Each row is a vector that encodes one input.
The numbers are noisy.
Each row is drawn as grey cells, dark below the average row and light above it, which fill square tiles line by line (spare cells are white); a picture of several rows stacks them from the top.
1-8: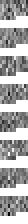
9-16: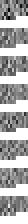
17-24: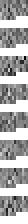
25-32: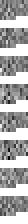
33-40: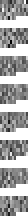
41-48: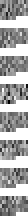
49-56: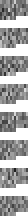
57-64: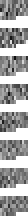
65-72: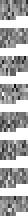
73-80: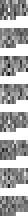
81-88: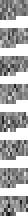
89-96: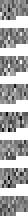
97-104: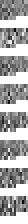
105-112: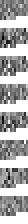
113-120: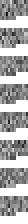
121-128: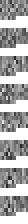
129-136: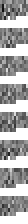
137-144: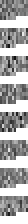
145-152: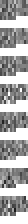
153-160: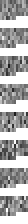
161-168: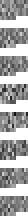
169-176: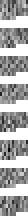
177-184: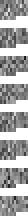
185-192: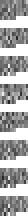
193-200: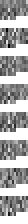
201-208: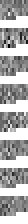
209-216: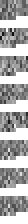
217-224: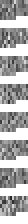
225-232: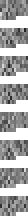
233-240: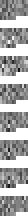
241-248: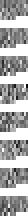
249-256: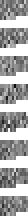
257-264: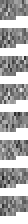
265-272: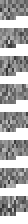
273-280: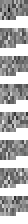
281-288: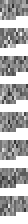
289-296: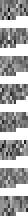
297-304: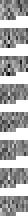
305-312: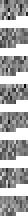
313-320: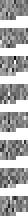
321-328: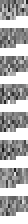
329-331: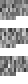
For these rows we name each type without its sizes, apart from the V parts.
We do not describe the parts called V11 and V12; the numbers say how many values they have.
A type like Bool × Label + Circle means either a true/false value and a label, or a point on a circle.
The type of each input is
Bool × Bool × Bool × Bool + (Tree × Tree + V11) × V12 + Unit.
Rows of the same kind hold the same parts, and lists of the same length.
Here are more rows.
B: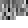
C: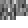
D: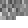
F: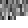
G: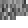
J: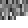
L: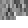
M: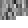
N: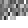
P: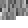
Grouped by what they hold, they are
B, D, P
C, G, N
F, J
L, M

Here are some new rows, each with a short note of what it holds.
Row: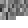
a value of V11 and a value of V12
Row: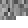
a node of each of two trees and a value of V12
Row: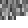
a fixed value
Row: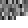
a fixed value
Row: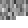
a node of each of two trees and a value of V12
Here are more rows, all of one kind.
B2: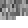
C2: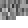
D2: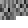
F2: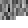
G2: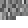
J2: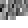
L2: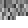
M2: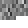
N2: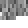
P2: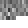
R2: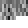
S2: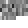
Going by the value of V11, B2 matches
M2, N2, P2 and R2.
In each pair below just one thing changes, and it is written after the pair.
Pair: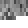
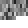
the node of one of the two trees
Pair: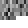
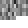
the node of one of the two trees
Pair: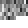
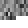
the node of one of the two trees
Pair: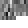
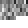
the value of V12
